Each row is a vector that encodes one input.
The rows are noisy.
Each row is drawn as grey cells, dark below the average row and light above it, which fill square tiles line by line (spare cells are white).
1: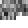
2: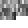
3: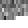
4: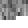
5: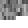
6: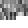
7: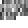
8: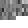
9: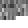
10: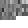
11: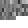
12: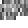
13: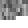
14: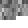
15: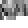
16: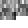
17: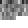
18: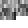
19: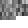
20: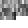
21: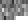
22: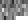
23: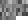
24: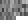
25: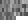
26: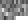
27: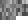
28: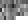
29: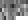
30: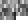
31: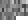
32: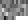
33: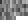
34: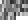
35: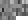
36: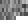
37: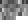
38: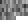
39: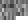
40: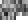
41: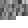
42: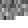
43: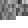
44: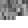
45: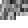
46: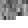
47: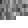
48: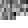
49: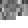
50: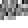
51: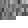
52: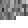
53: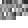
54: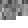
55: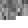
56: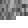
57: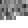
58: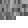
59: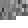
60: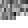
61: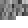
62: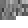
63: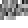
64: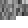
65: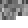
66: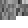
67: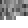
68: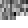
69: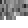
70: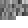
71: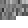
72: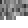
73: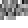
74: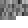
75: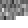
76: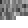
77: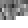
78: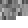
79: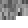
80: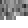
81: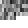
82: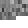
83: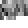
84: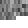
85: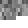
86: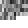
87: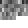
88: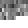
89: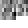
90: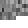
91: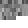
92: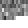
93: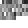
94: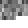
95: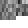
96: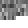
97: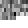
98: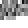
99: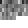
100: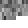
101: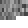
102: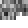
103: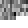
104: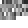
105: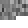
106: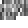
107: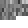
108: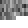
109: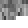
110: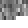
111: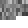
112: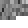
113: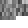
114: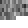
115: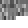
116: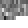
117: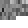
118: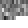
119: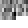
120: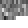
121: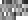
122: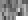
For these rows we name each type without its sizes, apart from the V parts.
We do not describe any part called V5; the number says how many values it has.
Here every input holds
a true/false value, together with either a point on a line, or a value of V5.
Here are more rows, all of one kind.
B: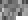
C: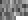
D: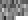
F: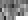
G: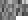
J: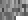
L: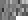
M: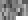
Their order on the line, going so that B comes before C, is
D, G, F, L, M, J, B, C.
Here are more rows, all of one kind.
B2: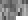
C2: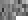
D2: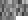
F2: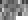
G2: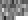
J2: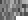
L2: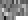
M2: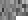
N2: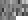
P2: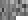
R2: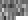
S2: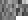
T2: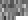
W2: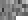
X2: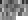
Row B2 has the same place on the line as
C2, M2, P2 and W2.
